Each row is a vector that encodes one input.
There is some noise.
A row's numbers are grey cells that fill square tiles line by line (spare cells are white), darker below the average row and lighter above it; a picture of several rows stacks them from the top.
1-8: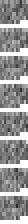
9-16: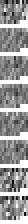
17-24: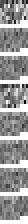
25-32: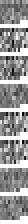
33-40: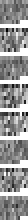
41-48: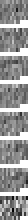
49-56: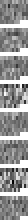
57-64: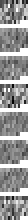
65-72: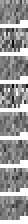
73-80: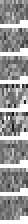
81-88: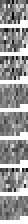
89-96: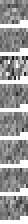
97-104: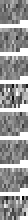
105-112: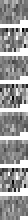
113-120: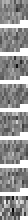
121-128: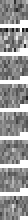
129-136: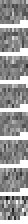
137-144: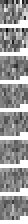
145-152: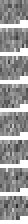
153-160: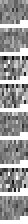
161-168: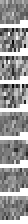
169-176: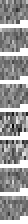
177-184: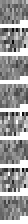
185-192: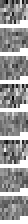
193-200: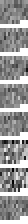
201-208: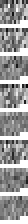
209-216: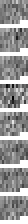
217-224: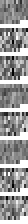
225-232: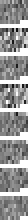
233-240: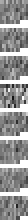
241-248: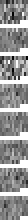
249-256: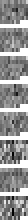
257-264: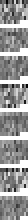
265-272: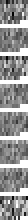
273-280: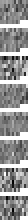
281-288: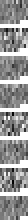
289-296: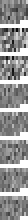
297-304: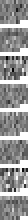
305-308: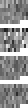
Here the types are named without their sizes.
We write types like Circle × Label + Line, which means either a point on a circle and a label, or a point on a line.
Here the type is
Bool × Bool × Bool × Bool × Label × Line + Circle × Circle.
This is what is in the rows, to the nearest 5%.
About 30% of them hold a point on each of two circles. The rest hold a label, a point on a line and four true/false values.
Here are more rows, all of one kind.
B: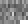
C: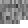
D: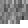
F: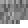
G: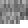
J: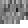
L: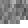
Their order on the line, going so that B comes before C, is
B, C, F, L, D, J, G.
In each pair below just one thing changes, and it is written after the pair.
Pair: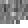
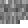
the place on the line
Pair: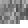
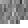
the place on the line
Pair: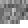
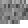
one of the four true/false values
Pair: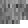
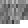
the label
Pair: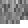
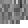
the label
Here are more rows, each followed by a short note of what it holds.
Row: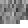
a label, a point on a line and four true/false values
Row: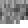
a label, a point on a line and four true/false values
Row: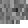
a label, a point on a line and four true/false values
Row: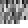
a point on each of two circles
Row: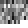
a point on each of two circles
